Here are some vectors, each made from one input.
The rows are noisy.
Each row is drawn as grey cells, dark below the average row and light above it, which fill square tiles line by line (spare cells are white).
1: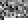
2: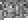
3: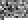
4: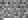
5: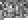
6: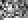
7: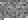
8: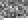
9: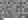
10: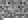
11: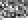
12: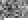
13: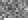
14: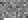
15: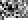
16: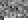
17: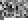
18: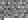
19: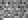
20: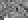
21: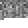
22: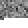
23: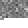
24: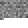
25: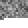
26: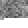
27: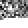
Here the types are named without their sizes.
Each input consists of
three true/false values.
